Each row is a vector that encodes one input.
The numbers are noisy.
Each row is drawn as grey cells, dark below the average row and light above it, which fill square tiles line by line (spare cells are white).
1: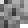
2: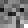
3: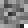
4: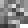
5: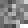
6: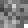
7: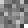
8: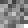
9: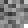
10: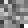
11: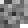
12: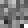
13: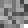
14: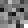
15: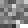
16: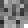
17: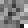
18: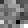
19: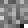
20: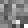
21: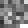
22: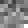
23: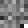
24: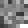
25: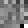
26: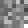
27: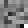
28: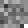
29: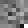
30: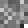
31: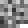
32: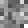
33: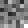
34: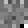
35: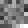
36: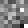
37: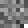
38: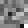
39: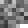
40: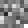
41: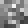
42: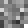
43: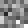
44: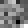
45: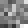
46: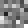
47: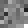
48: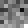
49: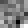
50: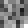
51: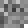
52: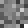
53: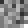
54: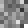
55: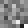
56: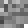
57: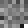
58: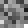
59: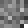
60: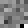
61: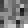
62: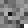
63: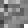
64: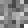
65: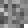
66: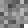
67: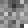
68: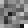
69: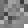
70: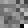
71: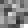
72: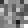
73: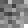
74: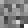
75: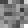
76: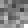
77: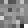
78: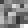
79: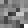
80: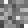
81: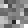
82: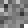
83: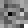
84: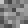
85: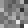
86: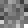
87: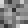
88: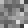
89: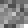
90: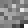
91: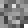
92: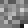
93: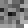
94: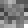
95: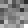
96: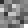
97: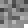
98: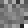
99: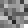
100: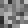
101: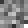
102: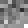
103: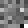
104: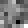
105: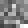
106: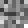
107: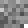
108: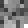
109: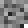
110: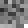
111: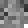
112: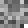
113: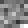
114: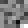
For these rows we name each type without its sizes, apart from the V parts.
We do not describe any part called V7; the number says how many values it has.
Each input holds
a label, together with either a node of a tree, or a value of V7.
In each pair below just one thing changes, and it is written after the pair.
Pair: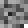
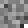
the label
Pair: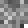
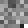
the value of V7
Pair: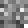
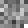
the label
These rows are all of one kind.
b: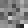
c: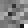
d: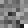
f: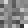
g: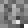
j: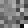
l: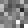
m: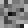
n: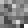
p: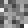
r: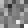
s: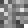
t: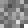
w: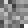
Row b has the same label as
c, d and m.
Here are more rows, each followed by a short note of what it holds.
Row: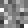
a label and a value of V7
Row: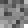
a label and a node of a tree
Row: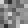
a label and a node of a tree
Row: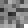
a label and a node of a tree
